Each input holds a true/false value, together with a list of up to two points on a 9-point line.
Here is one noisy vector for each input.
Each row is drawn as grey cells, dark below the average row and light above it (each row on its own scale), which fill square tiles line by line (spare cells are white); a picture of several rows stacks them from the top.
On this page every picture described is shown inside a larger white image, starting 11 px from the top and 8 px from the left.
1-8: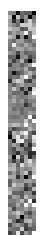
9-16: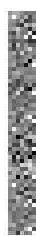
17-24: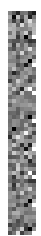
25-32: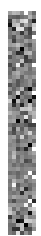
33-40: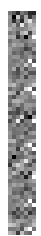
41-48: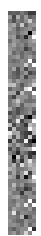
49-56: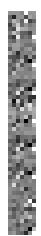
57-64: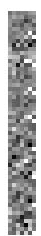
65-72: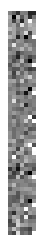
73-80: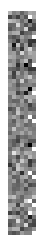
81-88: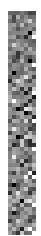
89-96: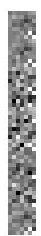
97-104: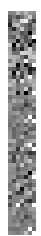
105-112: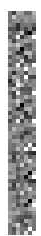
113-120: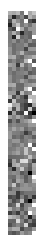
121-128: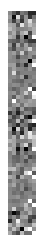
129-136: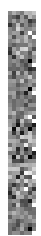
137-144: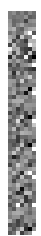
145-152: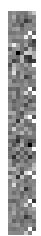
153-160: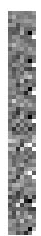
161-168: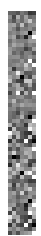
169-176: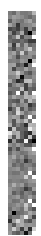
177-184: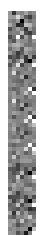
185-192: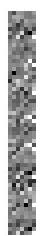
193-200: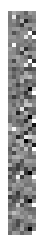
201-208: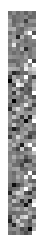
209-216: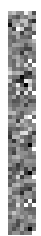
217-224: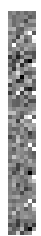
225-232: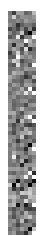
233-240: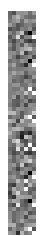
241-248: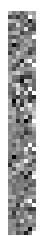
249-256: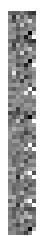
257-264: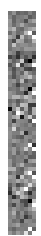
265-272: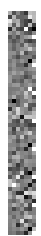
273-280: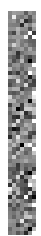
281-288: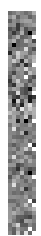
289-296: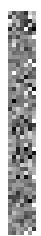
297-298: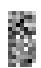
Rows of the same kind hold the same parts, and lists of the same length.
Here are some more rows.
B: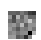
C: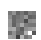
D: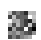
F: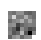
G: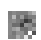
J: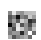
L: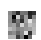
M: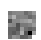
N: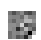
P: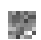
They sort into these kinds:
B, C, L, N, P
D
F, G, J, M

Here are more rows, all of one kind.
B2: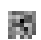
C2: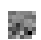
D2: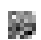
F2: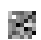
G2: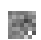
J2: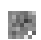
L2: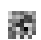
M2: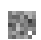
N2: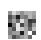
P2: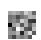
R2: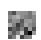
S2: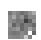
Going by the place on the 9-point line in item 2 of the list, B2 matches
D2, G2, M2 and R2.
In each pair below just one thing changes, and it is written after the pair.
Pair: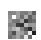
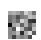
the true/false value
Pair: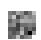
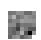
the place on the 9-point line in item 2 of the list
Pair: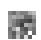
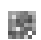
the place on the 9-point line in item 2 of the list
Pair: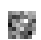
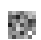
the place on the 9-point line in item 1 of the list
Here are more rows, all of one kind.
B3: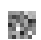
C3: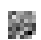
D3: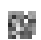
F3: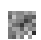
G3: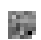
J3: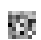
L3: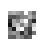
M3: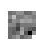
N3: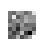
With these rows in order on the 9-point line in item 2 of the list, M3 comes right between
G3 and J3.
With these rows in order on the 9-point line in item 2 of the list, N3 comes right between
B3 and G3.
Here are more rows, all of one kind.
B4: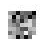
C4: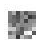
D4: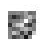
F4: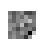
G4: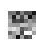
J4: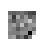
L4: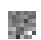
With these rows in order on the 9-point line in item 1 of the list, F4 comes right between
D4 and J4.
